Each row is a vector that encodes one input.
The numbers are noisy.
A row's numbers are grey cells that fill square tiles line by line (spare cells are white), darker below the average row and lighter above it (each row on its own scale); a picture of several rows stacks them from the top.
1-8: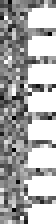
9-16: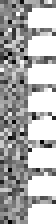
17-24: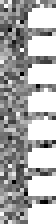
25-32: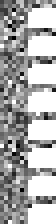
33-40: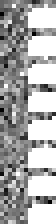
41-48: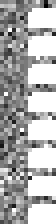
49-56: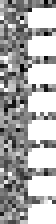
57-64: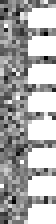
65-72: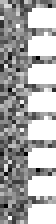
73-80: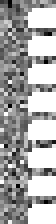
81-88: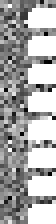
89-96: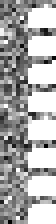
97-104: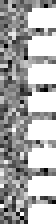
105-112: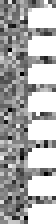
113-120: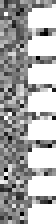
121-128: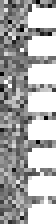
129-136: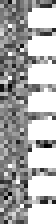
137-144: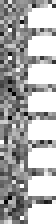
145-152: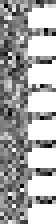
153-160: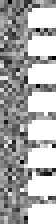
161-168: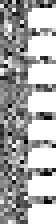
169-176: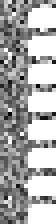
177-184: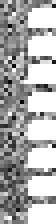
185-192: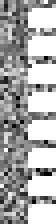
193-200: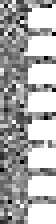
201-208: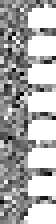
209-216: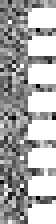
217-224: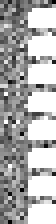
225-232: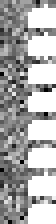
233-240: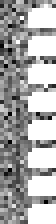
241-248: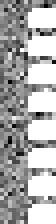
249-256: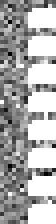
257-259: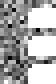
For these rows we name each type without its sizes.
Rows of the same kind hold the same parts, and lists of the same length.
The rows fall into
2 kinds.
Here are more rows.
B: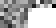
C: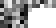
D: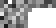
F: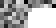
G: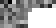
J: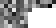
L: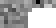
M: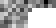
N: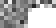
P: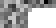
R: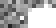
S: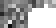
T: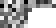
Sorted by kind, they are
B, C, D, F, M, N, P, T
G, J, L, R, S

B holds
a label and three true/false values.
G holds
a point on a line and three true/false values.
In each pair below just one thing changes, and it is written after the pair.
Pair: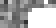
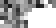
one of the three true/false values
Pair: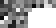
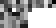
the place on the line
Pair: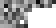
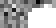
one of the three true/false values
